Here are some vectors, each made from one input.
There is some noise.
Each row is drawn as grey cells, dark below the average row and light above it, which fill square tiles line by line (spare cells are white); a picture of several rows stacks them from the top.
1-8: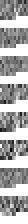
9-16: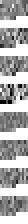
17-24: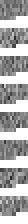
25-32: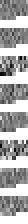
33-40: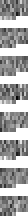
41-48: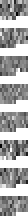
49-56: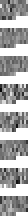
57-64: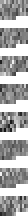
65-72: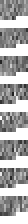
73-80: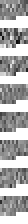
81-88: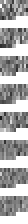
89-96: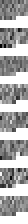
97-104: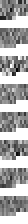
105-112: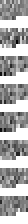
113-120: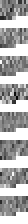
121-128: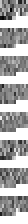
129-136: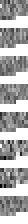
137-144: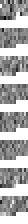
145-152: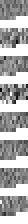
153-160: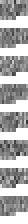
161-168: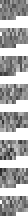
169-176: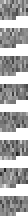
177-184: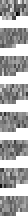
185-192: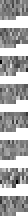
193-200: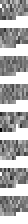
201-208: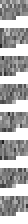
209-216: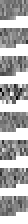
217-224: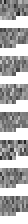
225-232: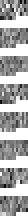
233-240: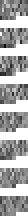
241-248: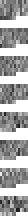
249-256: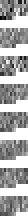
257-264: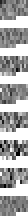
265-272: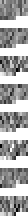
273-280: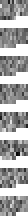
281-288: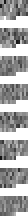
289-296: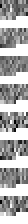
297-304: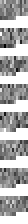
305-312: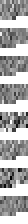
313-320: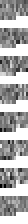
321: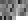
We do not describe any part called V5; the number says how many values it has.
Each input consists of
a point on a 9-point line, together with either a point on a 10-point circle, or a value of V5.
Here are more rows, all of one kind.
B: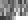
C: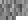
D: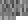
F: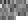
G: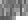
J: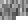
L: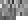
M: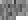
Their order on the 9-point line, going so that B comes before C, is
F, D, B, G, M, C, J, L.
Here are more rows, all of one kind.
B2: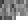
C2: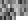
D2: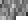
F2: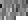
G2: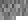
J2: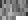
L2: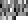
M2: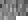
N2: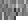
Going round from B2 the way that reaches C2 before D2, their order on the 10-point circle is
B2, N2, G2, C2, D2, M2, F2, J2, L2.
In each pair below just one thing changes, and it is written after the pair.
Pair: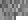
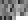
the place on the 10-point circle
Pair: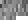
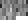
the place on the 10-point circle
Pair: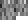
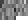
the place on the 10-point circle
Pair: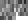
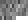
the place on the 10-point circle
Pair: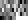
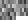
the place on the 10-point circle
